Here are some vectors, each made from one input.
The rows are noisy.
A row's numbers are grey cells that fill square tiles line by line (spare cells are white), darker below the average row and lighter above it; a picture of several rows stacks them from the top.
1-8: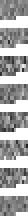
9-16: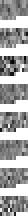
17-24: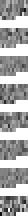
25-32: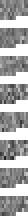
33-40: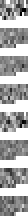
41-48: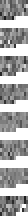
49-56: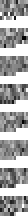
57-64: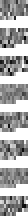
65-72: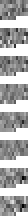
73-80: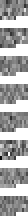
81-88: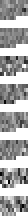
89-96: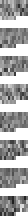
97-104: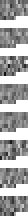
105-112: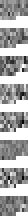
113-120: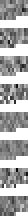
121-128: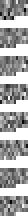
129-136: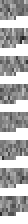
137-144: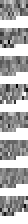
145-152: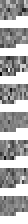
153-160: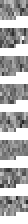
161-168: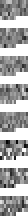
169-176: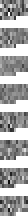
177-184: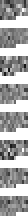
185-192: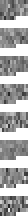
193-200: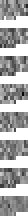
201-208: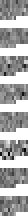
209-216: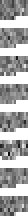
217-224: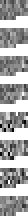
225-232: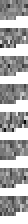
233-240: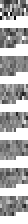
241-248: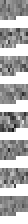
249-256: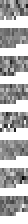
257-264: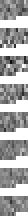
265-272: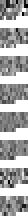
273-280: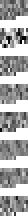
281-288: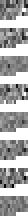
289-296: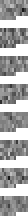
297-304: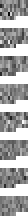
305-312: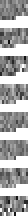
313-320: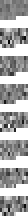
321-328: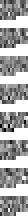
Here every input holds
either a point on a 9-point circle, or a point on a 15-point circle, or a fixed value, or a point on a 9-point line and a point on a 13-point line.
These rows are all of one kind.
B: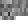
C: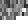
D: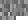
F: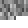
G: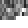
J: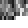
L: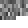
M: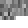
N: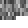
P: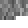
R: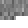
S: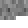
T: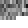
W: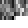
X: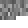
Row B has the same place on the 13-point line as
C, D, F and G.
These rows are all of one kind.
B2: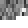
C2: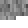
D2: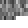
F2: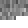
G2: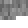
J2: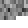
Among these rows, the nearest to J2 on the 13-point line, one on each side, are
D2 and F2.
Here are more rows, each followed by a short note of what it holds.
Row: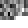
a fixed value
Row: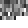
a point on a 9-point line and a point on a 13-point line
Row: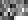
a point on a 9-point circle
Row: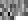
a point on a 15-point circle
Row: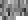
a fixed value
